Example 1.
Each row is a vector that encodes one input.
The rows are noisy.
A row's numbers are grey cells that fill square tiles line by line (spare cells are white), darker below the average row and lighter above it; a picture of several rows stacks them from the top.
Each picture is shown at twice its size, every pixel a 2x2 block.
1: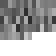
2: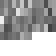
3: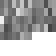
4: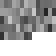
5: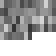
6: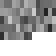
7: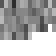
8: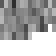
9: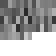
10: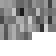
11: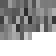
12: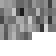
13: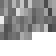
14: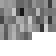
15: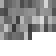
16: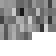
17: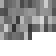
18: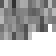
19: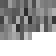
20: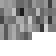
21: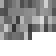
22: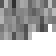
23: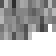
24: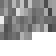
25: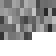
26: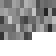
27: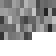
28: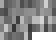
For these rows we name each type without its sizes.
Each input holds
a label.
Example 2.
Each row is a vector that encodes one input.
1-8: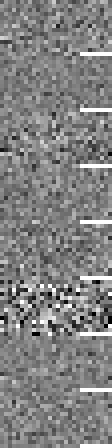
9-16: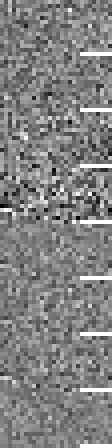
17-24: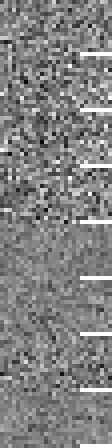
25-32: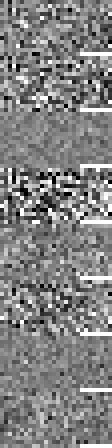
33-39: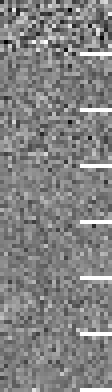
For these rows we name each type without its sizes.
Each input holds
a point on each of two lines.
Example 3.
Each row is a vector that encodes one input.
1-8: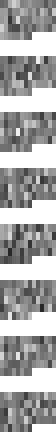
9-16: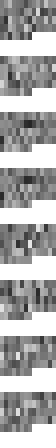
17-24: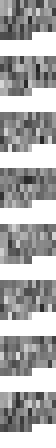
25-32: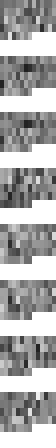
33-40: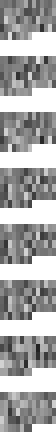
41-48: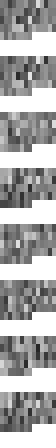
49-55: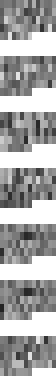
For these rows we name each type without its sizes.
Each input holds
a point on a circle.
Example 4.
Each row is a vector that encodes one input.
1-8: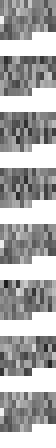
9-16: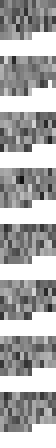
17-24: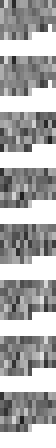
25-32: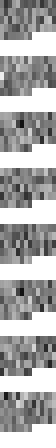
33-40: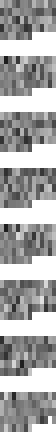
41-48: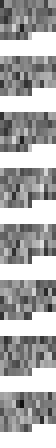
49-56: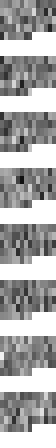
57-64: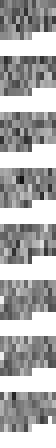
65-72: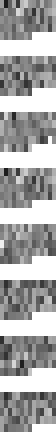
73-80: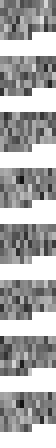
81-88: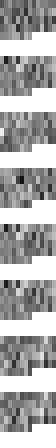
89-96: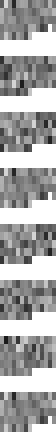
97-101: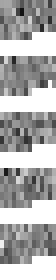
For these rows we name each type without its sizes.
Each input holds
a label.
